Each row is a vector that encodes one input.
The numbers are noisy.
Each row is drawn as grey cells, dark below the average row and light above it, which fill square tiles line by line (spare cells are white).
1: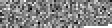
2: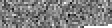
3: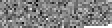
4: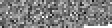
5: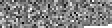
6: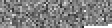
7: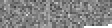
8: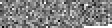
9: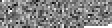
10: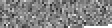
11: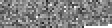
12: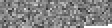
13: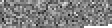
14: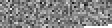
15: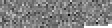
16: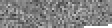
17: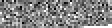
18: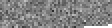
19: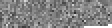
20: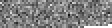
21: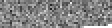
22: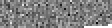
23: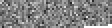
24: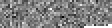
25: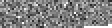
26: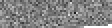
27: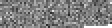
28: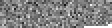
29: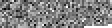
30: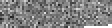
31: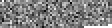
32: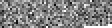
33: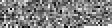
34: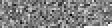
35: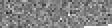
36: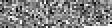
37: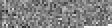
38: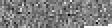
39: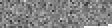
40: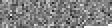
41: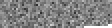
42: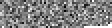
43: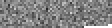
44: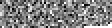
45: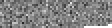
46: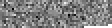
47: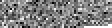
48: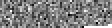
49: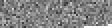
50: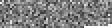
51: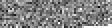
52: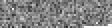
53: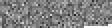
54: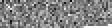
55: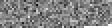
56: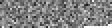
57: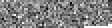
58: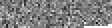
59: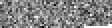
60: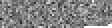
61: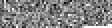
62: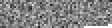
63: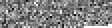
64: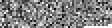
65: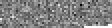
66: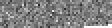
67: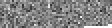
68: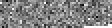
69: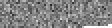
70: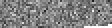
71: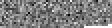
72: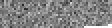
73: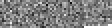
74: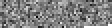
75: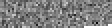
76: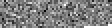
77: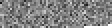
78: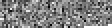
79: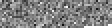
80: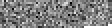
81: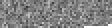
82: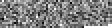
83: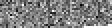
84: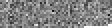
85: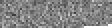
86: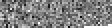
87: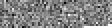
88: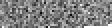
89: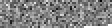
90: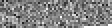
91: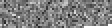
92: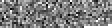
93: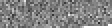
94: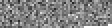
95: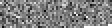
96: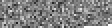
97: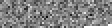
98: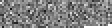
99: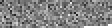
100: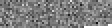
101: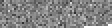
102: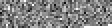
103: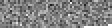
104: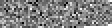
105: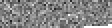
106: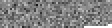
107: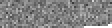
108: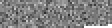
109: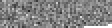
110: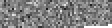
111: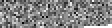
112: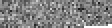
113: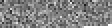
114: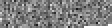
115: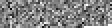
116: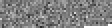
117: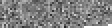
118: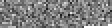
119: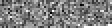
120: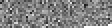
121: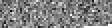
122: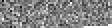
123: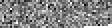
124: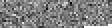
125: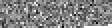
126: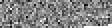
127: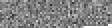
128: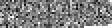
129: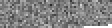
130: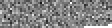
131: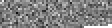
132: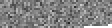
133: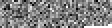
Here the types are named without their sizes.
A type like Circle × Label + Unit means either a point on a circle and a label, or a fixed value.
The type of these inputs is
Bool × Circle + Tree + Unit.
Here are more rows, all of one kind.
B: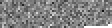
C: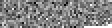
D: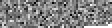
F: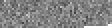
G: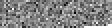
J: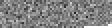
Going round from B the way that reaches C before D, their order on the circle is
B, C, D, J, G, F.
